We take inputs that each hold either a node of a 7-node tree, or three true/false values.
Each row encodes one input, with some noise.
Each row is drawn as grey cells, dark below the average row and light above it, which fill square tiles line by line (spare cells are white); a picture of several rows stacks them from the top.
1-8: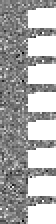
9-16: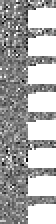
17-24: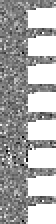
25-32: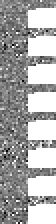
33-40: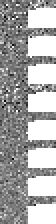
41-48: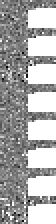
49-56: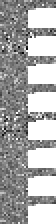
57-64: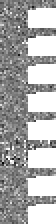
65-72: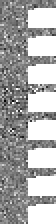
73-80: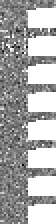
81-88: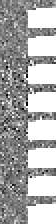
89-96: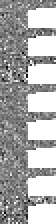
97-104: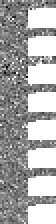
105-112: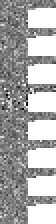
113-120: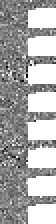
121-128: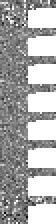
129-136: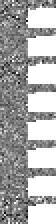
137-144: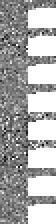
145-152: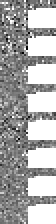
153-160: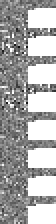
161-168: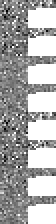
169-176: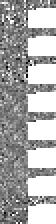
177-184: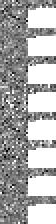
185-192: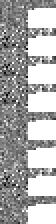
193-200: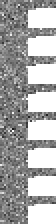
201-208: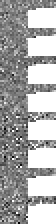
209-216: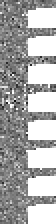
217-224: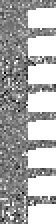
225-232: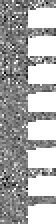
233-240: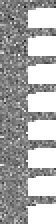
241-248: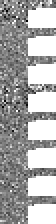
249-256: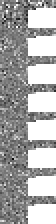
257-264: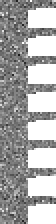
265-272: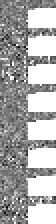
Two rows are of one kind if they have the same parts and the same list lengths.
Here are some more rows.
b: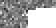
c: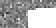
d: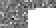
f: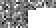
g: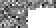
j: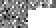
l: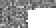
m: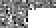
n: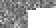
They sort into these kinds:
b, c, d, l, n
f, g, j, m

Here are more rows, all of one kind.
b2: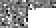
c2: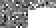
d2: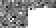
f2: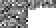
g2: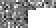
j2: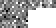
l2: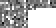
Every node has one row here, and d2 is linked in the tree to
b2, c2 and f2.
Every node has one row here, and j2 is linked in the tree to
f2.
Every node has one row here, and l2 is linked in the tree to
b2.
